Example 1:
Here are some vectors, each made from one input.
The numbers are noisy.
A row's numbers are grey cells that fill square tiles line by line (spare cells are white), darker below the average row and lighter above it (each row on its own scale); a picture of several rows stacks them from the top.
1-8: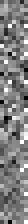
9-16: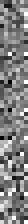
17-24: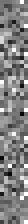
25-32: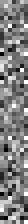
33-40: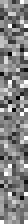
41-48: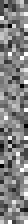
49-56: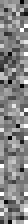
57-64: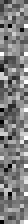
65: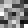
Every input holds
a true/false value, together with either a fixed value, or a node of a 9-node tree.
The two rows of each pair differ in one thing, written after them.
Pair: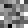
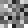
the true/false value
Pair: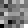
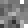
the node of the tree
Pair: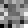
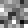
the true/false value
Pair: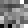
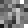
the node of the tree
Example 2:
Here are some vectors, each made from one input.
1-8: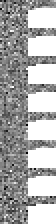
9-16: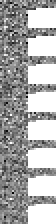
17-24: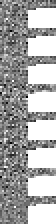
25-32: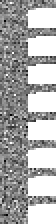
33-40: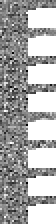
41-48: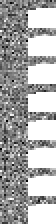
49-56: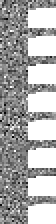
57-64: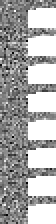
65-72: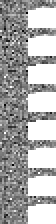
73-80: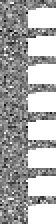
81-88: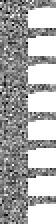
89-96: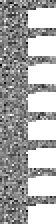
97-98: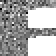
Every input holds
a list of up to two points on a 6-point line.
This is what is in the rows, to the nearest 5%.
All of them are lists of up to two points on a 6-point line: about 5% are empty, 35% hold one and 60% two.
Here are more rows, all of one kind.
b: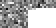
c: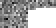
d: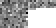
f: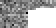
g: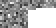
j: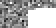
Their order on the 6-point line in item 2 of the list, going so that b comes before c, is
b, f, g, j, c, d.
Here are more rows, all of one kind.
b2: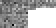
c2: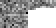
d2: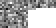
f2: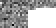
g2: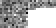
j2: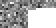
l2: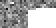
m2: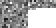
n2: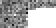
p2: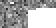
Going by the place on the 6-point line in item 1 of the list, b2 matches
c2, g2 and n2.
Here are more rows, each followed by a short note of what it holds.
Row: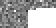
the empty list
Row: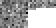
a list of two items
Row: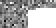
a list of two items
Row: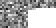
a list of two items
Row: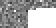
the empty list
